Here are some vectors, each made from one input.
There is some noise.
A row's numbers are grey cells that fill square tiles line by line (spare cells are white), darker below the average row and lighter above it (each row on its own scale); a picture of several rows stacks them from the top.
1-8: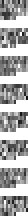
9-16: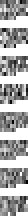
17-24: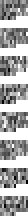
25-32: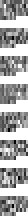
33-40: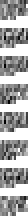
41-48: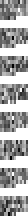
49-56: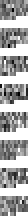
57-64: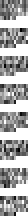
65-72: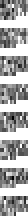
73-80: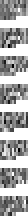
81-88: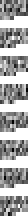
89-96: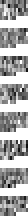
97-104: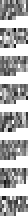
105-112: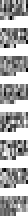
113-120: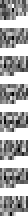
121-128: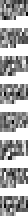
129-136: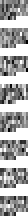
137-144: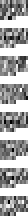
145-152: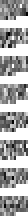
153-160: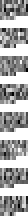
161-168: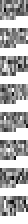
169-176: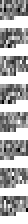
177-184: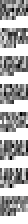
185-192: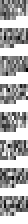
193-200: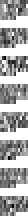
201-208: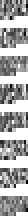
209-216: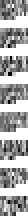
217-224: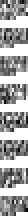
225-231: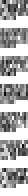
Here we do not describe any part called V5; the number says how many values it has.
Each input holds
either a point on an 11-point circle, or a true/false value and a value of V5.
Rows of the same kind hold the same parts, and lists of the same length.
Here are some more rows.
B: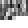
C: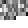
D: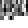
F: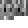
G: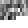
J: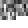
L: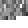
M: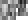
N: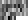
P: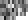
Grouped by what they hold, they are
B, D, F, G, N, P
C, J, L, M

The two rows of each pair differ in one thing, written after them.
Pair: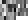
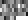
the true/false value
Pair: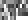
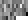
the true/false value
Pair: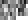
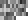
the true/false value
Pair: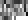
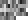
the value of V5
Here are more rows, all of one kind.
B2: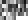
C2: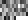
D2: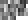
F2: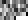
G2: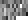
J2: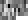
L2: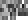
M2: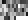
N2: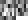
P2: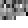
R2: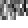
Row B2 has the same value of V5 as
C2, F2 and M2.
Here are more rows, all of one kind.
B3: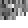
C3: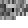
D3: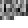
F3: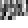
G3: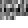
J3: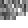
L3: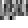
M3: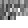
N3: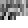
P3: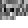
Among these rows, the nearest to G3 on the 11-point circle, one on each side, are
D3 and P3.
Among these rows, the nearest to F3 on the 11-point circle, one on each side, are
L3 and N3.
